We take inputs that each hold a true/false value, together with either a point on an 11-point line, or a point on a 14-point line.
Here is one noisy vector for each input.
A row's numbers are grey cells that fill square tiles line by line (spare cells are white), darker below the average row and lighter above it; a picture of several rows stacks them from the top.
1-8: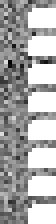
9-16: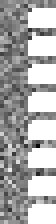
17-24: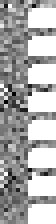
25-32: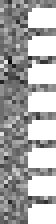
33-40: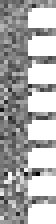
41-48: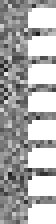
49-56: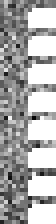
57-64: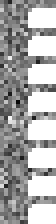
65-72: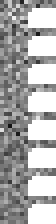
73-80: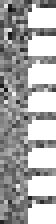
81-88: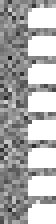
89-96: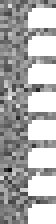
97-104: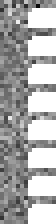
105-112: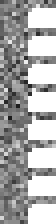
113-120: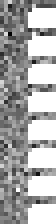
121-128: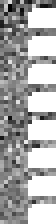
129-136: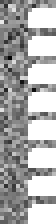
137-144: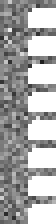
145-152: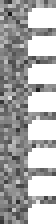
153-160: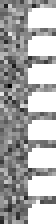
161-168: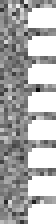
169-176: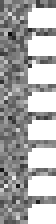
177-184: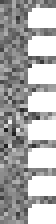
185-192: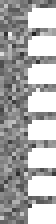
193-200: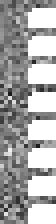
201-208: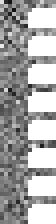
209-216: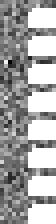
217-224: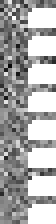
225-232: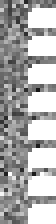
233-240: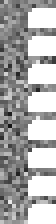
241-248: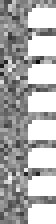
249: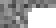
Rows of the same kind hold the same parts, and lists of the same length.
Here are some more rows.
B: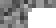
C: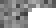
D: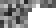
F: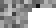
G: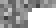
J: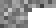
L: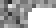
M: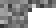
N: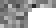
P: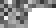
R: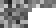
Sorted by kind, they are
B, F, G, N, P
C, D, J, L, M, R

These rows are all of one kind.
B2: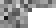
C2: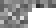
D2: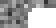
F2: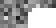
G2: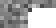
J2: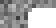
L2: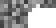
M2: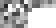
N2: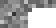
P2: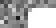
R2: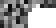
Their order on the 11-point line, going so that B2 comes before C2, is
D2, B2, G2, M2, F2, L2, R2, N2, J2, P2, C2.
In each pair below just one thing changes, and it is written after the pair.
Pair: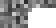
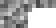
the true/false value
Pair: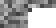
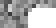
the true/false value
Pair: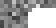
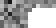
the place on the 11-point line
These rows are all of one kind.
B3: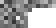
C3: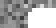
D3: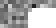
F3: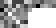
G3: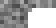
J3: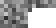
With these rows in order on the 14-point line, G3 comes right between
D3 and F3.
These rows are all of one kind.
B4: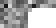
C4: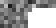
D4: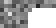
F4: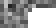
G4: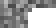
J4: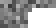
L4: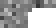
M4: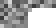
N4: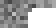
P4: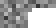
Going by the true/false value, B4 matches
M4 and N4.
